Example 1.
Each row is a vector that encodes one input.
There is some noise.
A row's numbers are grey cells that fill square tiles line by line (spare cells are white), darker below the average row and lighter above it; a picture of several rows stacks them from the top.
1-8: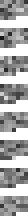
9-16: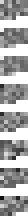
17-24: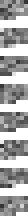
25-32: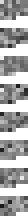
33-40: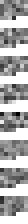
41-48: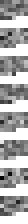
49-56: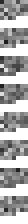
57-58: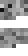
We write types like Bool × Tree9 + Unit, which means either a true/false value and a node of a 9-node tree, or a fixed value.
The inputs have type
Tree9.
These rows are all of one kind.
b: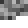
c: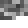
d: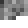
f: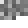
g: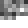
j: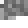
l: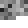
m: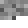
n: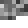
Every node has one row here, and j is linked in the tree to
f.
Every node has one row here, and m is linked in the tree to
d, f and g.
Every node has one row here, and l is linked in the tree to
g.
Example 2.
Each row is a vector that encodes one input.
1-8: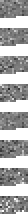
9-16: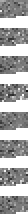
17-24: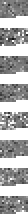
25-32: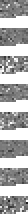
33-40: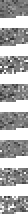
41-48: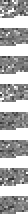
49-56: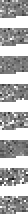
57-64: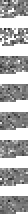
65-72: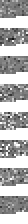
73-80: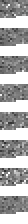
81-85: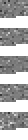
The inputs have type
Bool × Bool × Bool.
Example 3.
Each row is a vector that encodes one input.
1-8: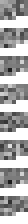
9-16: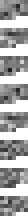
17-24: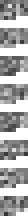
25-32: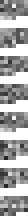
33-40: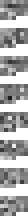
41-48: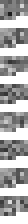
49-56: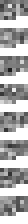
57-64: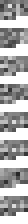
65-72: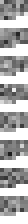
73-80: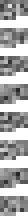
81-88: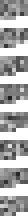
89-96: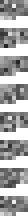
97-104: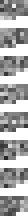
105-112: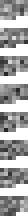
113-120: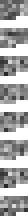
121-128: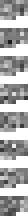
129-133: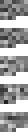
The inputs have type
Circle15.
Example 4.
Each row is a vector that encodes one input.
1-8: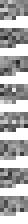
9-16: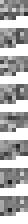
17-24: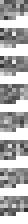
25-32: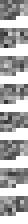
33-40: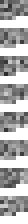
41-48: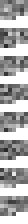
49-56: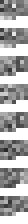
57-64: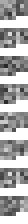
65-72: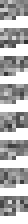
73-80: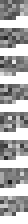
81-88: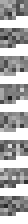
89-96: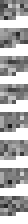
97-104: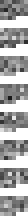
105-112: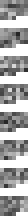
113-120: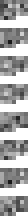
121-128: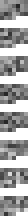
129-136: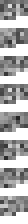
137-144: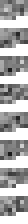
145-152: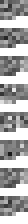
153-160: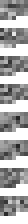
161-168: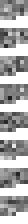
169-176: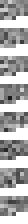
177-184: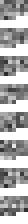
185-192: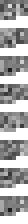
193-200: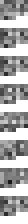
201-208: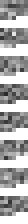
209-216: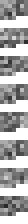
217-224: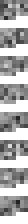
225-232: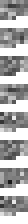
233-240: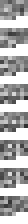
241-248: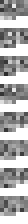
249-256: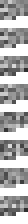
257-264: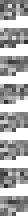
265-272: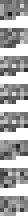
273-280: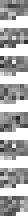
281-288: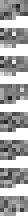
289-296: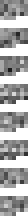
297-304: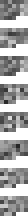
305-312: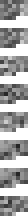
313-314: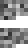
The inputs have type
Circle15.
